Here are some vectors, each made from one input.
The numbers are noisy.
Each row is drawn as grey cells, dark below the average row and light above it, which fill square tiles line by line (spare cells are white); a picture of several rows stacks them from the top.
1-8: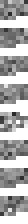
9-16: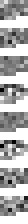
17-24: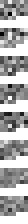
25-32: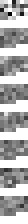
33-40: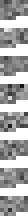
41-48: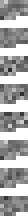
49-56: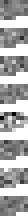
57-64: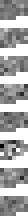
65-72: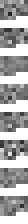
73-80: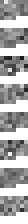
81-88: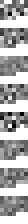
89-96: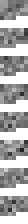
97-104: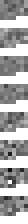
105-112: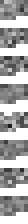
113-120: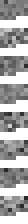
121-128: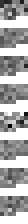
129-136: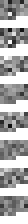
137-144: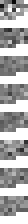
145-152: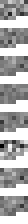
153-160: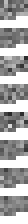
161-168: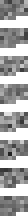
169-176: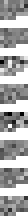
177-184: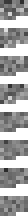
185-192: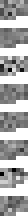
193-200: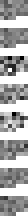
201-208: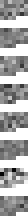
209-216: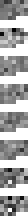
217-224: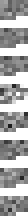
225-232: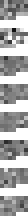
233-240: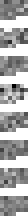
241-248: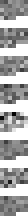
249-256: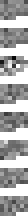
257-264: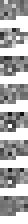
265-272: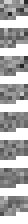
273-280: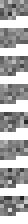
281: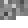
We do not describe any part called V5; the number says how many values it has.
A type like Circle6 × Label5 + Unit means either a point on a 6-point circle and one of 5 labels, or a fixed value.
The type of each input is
Line11 × List3(Line4) + V5.
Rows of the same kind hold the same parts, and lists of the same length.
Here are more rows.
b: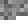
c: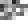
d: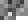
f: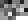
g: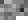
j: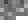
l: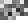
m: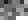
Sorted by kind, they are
b, f, j
c
d, l
g
m

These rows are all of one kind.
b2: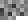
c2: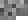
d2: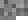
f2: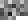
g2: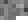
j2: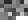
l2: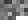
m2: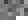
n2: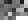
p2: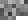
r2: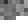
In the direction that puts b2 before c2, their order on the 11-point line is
n2, b2, f2, m2, j2, r2, g2, d2, c2, l2, p2.
